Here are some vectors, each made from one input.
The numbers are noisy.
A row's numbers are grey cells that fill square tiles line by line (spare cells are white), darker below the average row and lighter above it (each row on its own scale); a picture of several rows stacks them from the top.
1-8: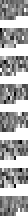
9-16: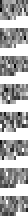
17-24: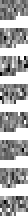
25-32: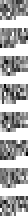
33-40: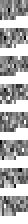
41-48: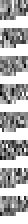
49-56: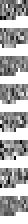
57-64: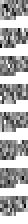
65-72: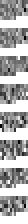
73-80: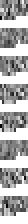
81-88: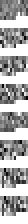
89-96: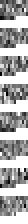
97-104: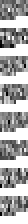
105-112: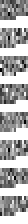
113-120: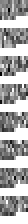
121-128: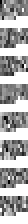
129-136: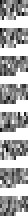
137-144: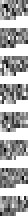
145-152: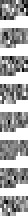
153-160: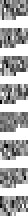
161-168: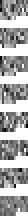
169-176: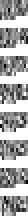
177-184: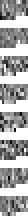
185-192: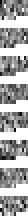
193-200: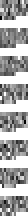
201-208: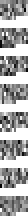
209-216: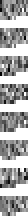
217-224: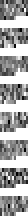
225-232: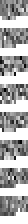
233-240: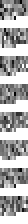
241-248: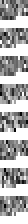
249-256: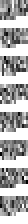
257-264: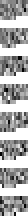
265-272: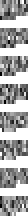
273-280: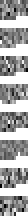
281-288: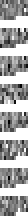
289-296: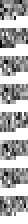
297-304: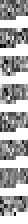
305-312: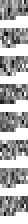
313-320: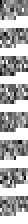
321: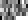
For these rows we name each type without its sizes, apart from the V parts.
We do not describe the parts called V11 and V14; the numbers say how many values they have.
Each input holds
either a label, or four true/false values, or a value of V11 and a value of V14.
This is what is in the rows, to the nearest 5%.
About 15% of them hold a label. About 55% of them hold four true/false values. The rest hold a value of V11 and a value of V14.
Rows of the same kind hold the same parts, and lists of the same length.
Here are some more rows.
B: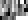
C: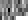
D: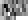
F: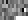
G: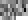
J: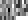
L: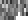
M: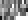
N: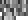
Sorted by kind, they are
B, C, J, M
D, G, N
F, L

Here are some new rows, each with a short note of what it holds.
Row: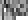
four true/false values
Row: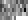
four true/false values
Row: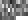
a value of V11 and a value of V14
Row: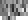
four true/false values
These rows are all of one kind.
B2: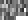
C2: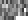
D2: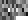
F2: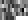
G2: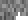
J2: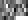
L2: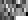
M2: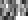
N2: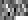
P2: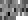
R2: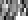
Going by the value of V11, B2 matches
F2 and P2.
